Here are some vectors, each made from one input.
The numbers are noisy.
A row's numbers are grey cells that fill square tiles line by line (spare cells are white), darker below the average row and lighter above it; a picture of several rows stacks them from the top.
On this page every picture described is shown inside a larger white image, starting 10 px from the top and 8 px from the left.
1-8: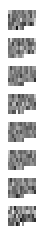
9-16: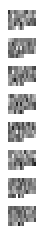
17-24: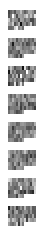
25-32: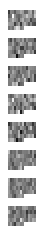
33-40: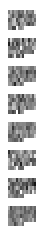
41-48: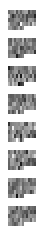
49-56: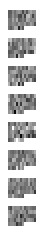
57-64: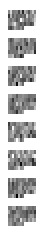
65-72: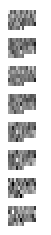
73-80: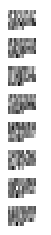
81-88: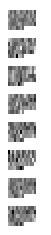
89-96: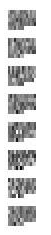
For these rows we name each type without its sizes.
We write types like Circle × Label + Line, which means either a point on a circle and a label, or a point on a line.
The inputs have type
(Label + Line) × Line.
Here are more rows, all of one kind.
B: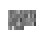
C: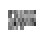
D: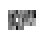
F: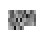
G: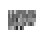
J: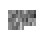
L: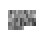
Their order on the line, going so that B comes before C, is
G, D, J, F, B, L, C.
